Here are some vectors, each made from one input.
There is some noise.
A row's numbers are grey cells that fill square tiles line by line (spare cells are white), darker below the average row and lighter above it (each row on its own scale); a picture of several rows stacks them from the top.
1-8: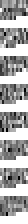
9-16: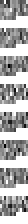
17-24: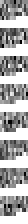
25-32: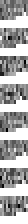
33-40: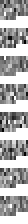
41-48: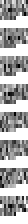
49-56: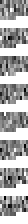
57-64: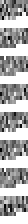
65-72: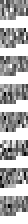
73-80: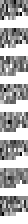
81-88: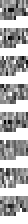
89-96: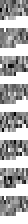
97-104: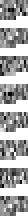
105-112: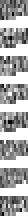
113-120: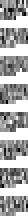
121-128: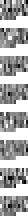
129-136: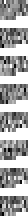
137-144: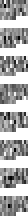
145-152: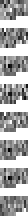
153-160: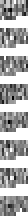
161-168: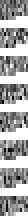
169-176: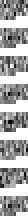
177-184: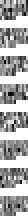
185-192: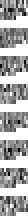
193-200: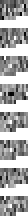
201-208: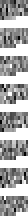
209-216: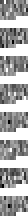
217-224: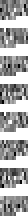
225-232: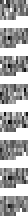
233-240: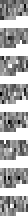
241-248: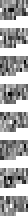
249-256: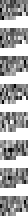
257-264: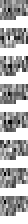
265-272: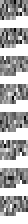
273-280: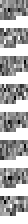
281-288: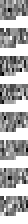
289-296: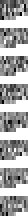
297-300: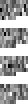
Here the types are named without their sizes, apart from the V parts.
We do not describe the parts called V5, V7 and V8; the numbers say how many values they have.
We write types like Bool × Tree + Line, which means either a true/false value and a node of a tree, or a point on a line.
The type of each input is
Bool × (Tree + V8) × V5 + Line × V7.
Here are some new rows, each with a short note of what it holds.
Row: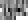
a true/false value, a value of V5 and a value of V8
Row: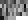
a point on a line and a value of V7
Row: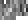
a node of a tree, a true/false value and a value of V5
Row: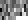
a point on a line and a value of V7
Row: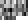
a true/false value, a value of V5 and a value of V8
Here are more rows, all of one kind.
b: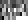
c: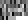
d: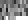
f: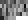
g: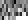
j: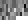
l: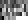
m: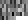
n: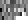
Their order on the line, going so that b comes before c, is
n, g, d, l, b, j, f, m, c.
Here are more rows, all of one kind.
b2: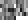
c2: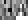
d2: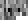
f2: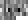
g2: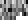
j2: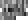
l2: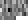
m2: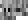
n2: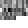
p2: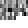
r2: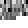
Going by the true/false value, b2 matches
j2, m2, n2 and p2.
